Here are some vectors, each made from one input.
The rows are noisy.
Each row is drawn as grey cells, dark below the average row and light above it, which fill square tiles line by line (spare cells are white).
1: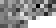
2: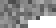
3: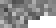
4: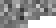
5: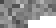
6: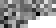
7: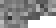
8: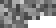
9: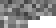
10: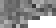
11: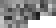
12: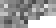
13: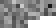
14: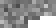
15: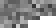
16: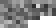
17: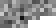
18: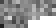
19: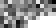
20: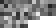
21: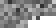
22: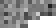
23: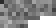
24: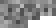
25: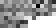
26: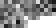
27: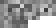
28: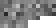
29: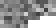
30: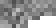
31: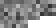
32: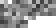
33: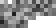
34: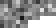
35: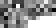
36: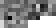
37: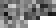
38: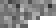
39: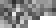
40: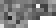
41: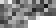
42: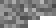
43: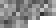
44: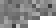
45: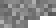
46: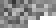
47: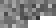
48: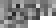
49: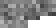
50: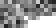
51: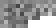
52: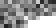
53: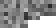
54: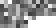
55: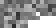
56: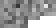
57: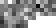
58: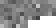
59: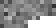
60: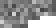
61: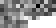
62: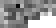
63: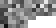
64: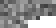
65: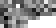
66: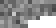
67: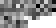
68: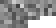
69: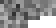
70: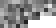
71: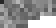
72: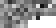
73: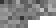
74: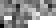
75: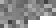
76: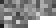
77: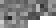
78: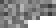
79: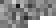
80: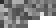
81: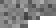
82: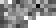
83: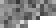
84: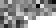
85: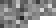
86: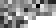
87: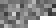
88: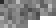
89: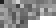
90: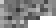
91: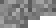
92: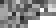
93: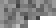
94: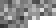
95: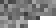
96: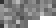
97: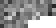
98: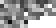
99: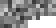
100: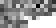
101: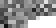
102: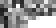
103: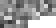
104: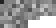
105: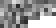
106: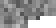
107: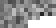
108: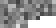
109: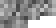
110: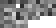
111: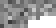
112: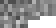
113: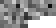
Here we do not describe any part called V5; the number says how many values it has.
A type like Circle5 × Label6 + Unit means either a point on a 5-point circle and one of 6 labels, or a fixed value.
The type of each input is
Bool × Bool × Bool × V5 + Label4.
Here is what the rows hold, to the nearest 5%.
About 20% of them hold one of 4 labels. The rest hold three true/false values and a value of V5.
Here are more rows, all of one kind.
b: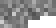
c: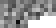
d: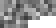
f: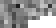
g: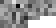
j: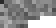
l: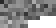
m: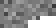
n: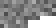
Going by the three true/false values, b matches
g, j and l.
